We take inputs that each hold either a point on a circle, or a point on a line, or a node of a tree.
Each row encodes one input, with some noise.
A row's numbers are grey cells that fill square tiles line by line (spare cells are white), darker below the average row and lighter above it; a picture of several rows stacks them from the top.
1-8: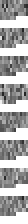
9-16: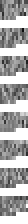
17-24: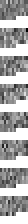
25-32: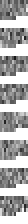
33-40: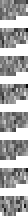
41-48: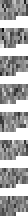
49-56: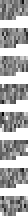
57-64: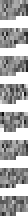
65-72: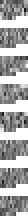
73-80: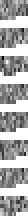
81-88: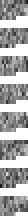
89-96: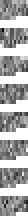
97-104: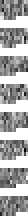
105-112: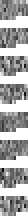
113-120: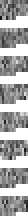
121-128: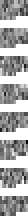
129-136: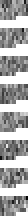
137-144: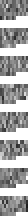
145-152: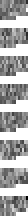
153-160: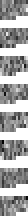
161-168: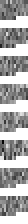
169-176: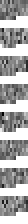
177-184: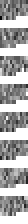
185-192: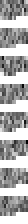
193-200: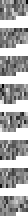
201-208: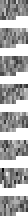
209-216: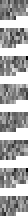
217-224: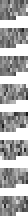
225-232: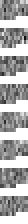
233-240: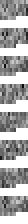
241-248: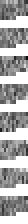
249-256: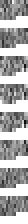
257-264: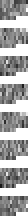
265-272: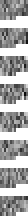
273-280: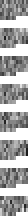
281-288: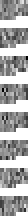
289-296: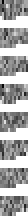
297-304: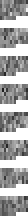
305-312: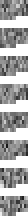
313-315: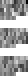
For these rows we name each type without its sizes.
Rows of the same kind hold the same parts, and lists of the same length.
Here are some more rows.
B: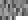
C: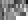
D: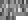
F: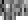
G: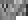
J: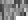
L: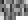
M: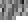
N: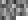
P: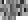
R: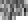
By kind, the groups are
B, C, D, J, M, N
F, L, P, R
G

